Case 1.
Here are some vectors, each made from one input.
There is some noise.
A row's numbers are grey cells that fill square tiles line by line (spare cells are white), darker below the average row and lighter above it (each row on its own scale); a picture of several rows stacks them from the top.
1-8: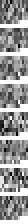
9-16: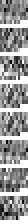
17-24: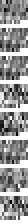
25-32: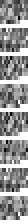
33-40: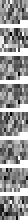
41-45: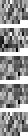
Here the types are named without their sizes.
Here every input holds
three true/false values.
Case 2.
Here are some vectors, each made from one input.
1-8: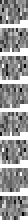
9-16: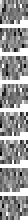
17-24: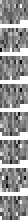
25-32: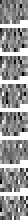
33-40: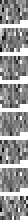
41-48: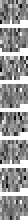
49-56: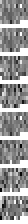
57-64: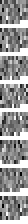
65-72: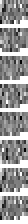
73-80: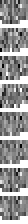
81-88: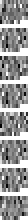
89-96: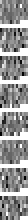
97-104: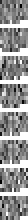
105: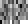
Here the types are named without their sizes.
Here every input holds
either a fixed value, or three true/false values.
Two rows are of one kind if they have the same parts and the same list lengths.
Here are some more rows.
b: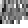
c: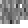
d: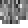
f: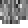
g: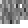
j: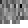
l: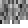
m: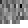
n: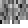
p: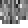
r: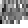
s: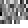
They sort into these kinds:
b, c, d, f, g, j, l, m, n, p, r
s

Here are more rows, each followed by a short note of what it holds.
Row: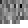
three true/false values
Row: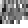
three true/false values
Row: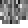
three true/false values
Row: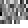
a fixed value
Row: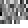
a fixed value
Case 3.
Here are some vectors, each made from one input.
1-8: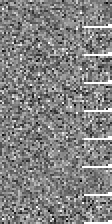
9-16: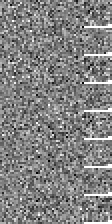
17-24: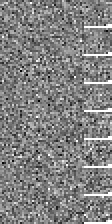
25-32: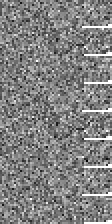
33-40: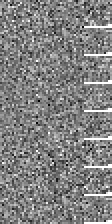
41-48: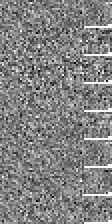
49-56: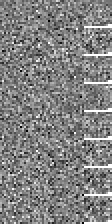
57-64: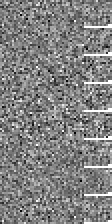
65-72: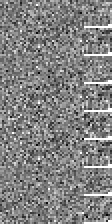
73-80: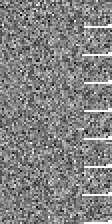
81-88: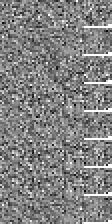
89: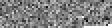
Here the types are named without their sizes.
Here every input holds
four true/false values.
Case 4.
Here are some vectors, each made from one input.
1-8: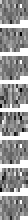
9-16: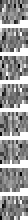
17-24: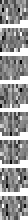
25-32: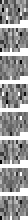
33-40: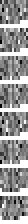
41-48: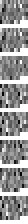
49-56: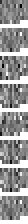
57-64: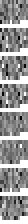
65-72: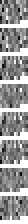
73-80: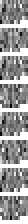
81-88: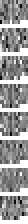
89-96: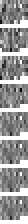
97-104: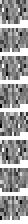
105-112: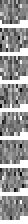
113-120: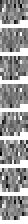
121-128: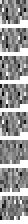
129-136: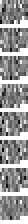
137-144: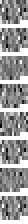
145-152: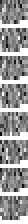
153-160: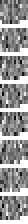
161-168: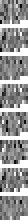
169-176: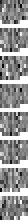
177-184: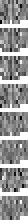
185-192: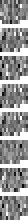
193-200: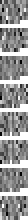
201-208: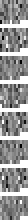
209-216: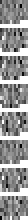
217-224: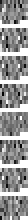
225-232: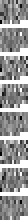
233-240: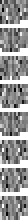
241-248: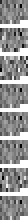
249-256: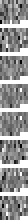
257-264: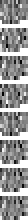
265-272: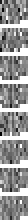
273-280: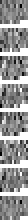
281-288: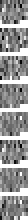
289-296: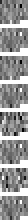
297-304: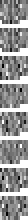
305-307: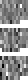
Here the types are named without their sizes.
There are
2 kinds of row.
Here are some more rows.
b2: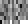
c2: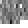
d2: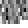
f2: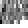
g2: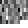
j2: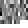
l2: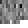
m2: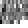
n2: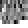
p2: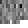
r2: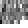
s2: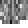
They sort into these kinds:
b2, c2, d2, f2, g2, l2, m2, n2, p2, r2, s2
j2

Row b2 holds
three true/false values.
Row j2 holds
a fixed value.
